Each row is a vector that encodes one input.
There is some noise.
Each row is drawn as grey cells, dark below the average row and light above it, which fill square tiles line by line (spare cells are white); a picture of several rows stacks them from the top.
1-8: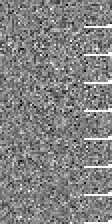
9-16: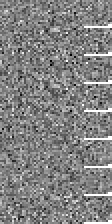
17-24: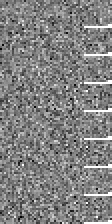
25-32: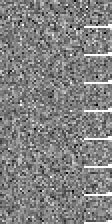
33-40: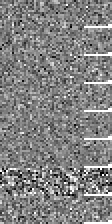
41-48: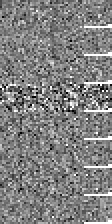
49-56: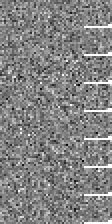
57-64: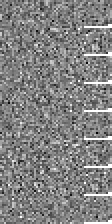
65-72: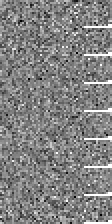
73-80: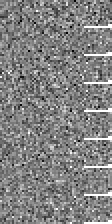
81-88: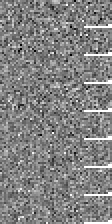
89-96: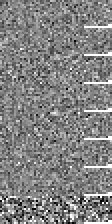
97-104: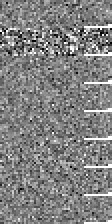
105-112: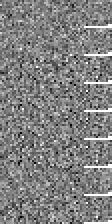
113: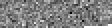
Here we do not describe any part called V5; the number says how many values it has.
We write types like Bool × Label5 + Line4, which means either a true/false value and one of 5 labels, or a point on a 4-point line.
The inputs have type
List2(Line6 × V5).
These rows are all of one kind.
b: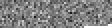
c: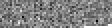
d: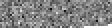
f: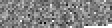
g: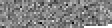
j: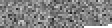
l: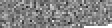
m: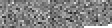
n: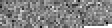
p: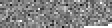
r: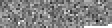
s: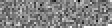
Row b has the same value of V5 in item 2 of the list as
d and l.
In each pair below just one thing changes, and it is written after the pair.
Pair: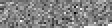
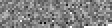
the value of V5 in item 1 of the list
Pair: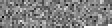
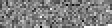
the value of V5 in item 1 of the list
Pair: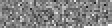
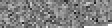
the value of V5 in item 1 of the list
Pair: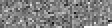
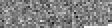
the place on the 6-point line in item 2 of the list
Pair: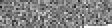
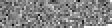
the value of V5 in item 1 of the list
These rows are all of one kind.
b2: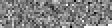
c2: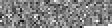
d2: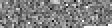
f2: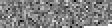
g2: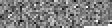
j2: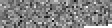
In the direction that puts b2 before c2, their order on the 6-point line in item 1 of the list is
g2, j2, f2, b2, d2, c2.
